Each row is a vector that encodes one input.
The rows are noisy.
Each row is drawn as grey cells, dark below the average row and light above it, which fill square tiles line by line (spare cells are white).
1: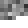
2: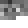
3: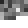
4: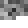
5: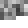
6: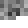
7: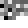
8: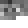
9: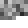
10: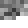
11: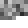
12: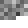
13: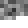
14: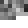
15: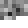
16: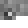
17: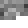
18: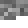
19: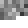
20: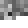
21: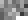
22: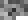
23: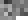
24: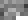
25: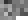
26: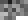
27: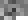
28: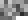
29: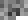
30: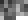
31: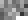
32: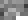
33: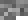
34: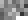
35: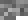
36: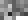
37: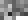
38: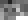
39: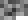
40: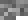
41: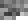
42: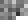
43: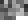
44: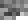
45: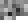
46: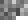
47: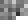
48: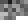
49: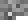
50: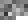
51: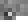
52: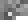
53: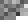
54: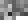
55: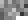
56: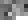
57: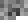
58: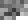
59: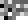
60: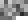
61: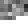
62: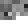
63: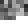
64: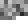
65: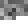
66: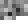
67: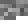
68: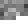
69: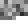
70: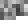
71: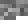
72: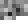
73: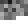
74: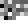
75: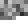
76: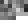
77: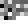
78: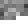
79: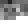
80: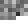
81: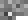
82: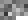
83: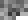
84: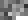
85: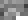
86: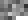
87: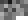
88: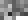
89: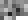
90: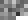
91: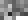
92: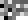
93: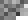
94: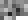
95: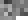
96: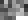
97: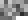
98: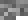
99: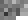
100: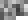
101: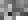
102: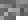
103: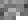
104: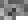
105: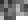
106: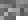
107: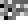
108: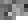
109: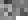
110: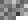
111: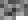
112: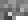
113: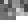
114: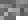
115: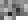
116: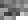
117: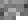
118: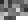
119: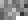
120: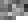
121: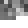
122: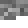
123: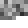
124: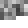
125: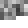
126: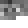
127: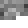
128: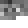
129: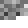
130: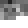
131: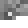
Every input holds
a list of up to two points on an 8-point circle.
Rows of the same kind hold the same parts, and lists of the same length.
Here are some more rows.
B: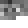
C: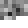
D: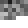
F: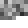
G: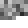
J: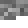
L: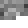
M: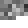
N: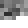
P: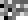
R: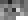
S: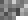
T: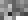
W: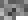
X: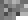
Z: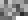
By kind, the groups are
B, D, M, N, R, S, W, X
C, F, G, J, L, T, Z
P

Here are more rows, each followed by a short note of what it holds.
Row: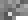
a list of two items
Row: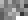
a list of one item
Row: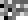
the empty list
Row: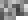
a list of one item
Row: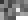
a list of two items
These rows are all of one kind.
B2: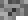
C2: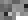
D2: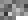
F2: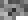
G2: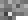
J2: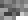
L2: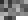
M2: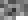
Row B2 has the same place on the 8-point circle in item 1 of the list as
F2 and M2.
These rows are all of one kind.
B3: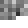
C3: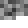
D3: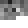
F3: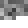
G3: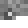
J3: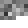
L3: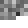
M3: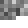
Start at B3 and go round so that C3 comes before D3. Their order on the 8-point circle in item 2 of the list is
B3, M3, C3, G3, D3, J3, F3, L3.
